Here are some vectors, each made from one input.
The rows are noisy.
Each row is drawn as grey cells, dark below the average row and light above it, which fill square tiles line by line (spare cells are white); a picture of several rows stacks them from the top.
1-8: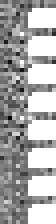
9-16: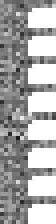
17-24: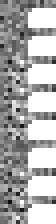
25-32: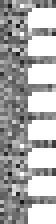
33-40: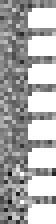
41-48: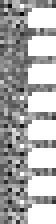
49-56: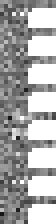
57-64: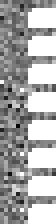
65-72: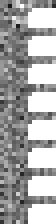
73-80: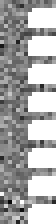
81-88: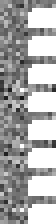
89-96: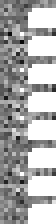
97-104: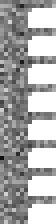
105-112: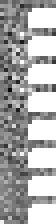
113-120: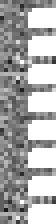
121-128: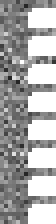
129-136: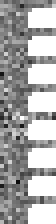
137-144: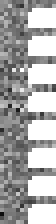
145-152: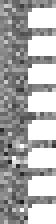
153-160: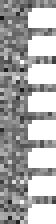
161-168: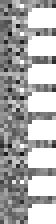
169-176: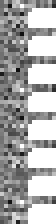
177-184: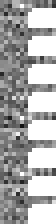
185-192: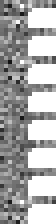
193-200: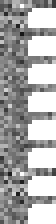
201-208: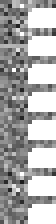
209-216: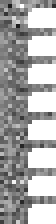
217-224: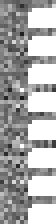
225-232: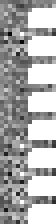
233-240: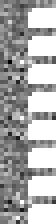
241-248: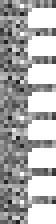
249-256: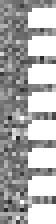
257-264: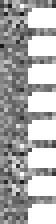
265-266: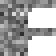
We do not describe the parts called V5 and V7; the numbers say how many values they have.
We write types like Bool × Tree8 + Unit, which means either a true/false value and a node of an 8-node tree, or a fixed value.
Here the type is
(Bool × Bool × Bool + V5) × Line8 + Tree10 × V7.
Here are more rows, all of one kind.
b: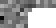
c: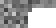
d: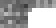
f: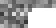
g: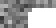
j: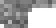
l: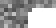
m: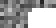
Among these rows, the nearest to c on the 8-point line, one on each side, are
j and l.
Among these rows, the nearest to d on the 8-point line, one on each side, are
g and j.
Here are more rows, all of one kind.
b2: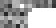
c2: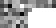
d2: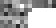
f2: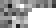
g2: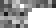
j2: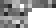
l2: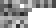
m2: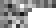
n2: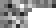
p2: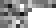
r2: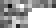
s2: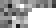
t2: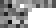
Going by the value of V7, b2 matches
d2, g2 and j2.
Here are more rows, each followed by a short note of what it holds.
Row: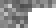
a point on an 8-point line and three true/false values
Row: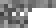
a point on an 8-point line and a value of V5
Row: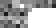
a node of a 10-node tree and a value of V7
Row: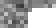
a point on an 8-point line and three true/false values
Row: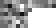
a node of a 10-node tree and a value of V7
